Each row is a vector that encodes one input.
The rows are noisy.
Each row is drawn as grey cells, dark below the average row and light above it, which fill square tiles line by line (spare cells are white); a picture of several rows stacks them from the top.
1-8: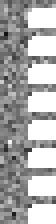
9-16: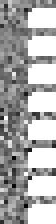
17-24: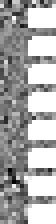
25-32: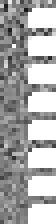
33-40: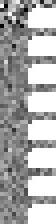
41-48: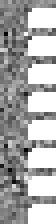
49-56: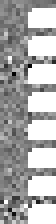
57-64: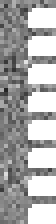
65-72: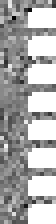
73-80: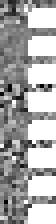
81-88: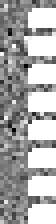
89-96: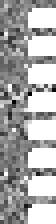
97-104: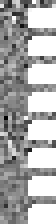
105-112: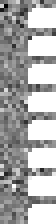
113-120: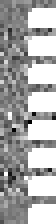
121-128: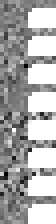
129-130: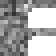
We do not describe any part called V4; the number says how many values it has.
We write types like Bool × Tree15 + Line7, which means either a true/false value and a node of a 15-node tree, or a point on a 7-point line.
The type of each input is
List3(Bool × V4).
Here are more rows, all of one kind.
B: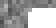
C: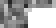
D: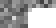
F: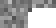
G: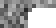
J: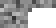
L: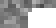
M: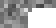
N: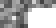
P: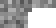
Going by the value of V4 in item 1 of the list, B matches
L and M.
